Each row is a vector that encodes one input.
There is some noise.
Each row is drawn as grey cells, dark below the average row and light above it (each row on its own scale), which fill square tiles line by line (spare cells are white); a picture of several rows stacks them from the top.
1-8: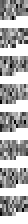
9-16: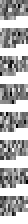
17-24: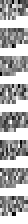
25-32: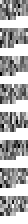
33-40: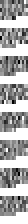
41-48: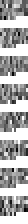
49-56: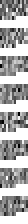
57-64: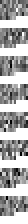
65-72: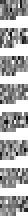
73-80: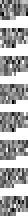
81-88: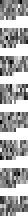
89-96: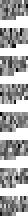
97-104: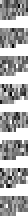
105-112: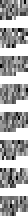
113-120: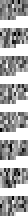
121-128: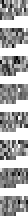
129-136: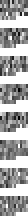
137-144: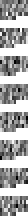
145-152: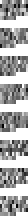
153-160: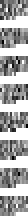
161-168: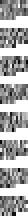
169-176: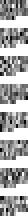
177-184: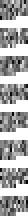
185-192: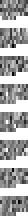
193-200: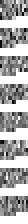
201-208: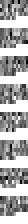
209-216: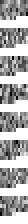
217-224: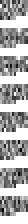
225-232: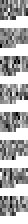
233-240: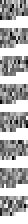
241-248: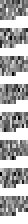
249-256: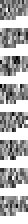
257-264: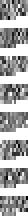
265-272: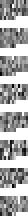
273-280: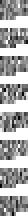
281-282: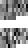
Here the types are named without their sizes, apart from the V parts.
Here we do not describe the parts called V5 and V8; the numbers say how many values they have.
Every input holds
either a value of V5 and a value of V8, or a list of points on a circle.
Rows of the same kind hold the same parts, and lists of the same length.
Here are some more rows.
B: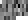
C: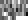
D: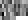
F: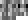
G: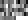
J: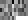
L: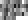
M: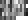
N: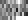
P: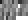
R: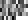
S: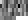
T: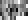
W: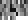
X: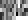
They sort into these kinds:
B, F, L, S
C, M, N, T, W, X
D
G, J, P, R

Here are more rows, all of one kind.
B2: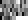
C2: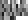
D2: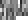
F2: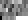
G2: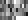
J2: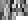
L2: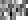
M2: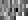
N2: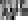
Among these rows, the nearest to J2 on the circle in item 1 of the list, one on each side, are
F2 and G2.
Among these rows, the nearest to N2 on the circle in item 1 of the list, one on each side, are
C2 and D2.
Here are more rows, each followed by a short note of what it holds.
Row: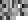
a list of one item
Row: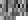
a value of V5 and a value of V8
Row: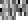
a list of one item
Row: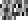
a value of V5 and a value of V8
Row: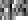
a list of two items
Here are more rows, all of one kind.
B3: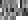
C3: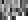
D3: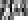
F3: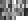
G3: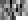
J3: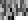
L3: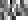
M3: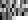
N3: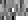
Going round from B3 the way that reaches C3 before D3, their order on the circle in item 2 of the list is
B3, C3, L3, M3, F3, D3, J3, N3, G3.
